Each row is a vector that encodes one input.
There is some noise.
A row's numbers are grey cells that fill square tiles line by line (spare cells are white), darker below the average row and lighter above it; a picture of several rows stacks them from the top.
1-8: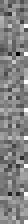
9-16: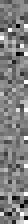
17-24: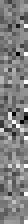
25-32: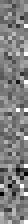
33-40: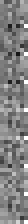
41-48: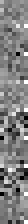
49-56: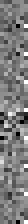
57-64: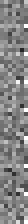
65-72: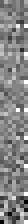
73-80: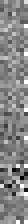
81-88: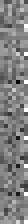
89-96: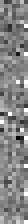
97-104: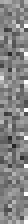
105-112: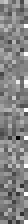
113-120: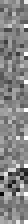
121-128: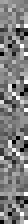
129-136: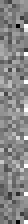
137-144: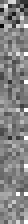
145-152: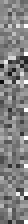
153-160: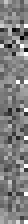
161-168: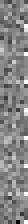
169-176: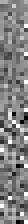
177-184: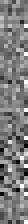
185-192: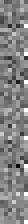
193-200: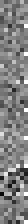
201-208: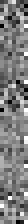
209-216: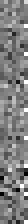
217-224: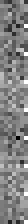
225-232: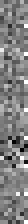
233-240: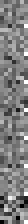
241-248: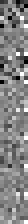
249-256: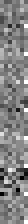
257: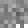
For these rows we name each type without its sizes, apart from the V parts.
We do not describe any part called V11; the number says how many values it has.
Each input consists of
either a node of a tree, or a list of items, each a true/false value and a value of V11.
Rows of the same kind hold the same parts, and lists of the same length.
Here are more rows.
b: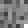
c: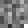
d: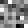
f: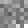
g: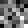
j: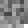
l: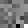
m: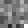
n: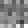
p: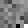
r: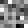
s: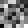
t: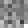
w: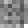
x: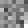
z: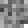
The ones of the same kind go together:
b, c, l, m, p
d, r
f, j, n, t, w, x, z
g, s

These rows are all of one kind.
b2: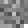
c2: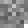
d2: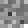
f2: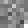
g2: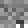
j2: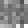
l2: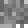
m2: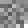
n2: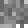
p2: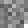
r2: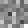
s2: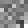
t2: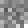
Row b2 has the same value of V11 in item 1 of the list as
c2, f2 and p2.
